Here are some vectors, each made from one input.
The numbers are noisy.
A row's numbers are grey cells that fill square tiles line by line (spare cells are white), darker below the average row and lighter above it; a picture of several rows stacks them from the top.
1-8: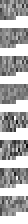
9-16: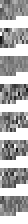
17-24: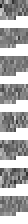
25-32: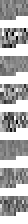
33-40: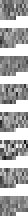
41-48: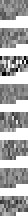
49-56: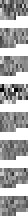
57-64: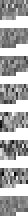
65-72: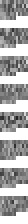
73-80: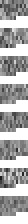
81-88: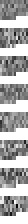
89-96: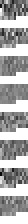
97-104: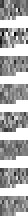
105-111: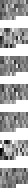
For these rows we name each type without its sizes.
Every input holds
a node of a tree, together with a list of points on a line.
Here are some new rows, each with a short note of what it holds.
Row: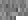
a node of a tree, together with the empty list
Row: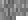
a node of a tree, together with a list of one item
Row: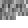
a node of a tree, together with a list of one item
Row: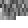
a node of a tree, together with a list of two items
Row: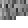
a node of a tree, together with the empty list
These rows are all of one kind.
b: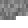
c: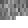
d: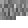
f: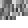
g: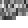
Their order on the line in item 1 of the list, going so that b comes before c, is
d, g, b, c, f.
